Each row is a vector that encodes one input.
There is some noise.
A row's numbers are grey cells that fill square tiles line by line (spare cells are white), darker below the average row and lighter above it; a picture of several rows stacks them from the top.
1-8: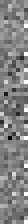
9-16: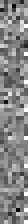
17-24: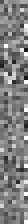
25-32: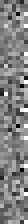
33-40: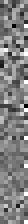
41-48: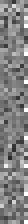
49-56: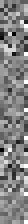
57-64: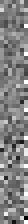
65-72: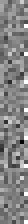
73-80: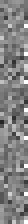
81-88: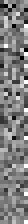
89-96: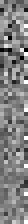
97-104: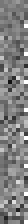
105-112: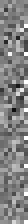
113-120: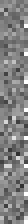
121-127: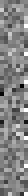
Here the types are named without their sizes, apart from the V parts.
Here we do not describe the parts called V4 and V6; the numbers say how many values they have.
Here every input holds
either a point on a line, a true/false value and a value of V4, or a value of V6.
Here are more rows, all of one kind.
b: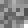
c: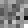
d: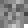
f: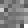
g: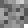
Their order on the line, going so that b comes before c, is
g, b, f, d, c.
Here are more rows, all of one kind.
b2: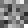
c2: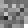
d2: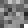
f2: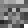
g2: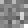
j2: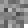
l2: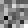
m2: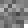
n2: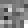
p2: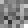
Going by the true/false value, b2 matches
j2 and m2.
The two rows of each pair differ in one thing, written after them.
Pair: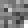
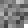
the true/false value
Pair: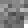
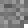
the place on the line
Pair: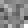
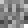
the value of V4
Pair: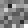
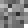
the value of V4
